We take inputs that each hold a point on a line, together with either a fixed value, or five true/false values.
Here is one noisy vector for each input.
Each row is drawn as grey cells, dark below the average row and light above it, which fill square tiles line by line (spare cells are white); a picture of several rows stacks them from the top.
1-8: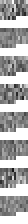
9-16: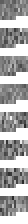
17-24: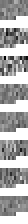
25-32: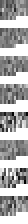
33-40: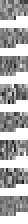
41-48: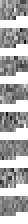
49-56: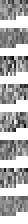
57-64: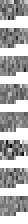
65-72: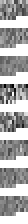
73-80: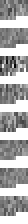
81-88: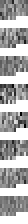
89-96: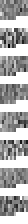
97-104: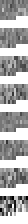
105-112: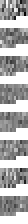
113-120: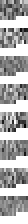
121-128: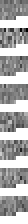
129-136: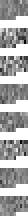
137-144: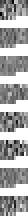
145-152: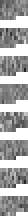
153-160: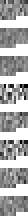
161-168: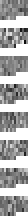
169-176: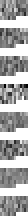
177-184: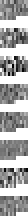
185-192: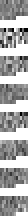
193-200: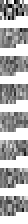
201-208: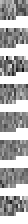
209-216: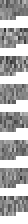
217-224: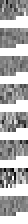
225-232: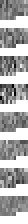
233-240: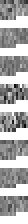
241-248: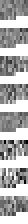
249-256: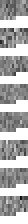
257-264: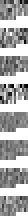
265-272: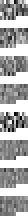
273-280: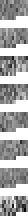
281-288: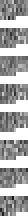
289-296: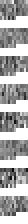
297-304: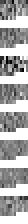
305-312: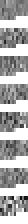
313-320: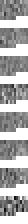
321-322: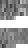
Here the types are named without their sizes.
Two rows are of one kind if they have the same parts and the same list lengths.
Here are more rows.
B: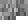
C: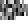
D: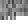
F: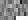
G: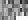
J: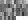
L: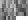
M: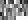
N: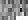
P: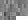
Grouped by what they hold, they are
B, C, F, J, L, M, P
D, G, N

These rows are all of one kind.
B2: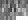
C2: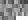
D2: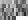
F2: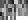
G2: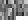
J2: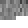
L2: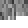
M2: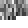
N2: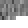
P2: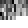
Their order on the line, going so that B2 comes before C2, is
L2, N2, D2, P2, F2, G2, M2, J2, B2, C2.
